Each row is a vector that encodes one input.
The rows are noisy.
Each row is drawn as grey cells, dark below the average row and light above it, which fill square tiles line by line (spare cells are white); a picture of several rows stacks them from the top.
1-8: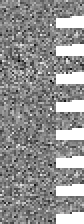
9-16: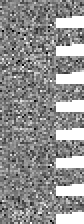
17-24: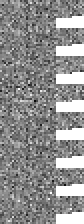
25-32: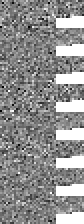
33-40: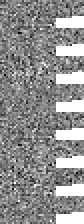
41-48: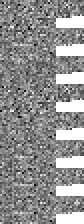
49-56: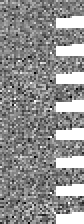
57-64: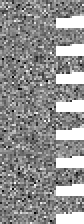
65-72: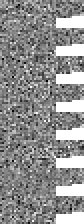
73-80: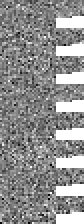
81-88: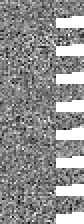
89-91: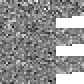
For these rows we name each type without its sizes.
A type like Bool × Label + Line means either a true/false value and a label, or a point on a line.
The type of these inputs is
(Bool × Bool × Bool + Line) × Line + Label.
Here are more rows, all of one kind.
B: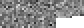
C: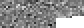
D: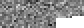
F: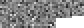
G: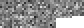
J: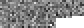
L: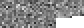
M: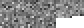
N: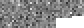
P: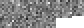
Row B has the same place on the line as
C, D, L and M.
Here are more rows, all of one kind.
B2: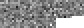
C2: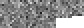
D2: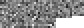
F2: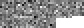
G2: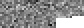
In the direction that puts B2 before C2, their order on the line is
D2, B2, C2, G2, F2.
